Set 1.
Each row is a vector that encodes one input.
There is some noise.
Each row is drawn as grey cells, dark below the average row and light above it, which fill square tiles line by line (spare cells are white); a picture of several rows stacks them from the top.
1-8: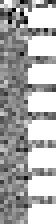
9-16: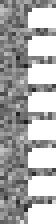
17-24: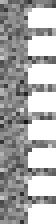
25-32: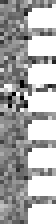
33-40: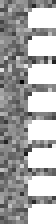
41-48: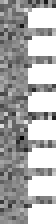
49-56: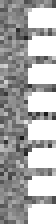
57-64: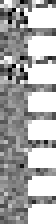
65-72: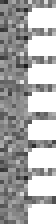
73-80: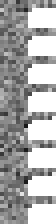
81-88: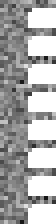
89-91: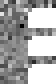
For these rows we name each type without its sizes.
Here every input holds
a list of points on a line.
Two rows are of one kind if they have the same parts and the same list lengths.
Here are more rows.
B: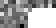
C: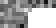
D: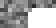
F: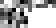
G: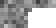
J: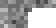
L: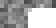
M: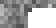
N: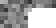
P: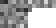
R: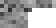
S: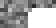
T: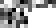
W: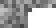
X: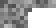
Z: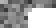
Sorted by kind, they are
B, C, D, L, N, S, Z
F, T
G, J, M, P, R, W, X

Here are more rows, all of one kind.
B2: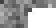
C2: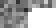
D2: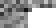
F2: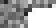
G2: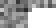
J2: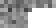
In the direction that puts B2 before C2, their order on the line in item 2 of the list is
G2, J2, B2, C2, F2, D2.
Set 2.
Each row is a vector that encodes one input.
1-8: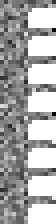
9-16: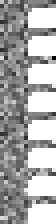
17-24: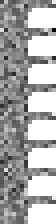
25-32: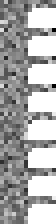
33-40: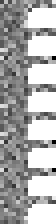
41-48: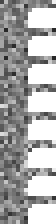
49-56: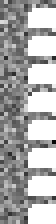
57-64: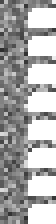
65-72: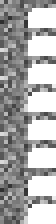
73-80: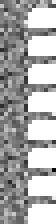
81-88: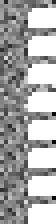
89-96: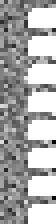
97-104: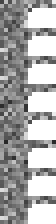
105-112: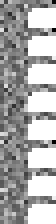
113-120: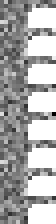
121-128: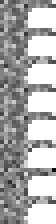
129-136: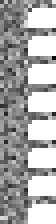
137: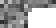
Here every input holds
either a point on a 5-point circle, or a point on a 6-point circle.
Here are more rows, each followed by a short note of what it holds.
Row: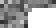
a point on a 6-point circle
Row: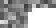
a point on a 5-point circle
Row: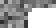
a point on a 6-point circle
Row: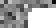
a point on a 6-point circle
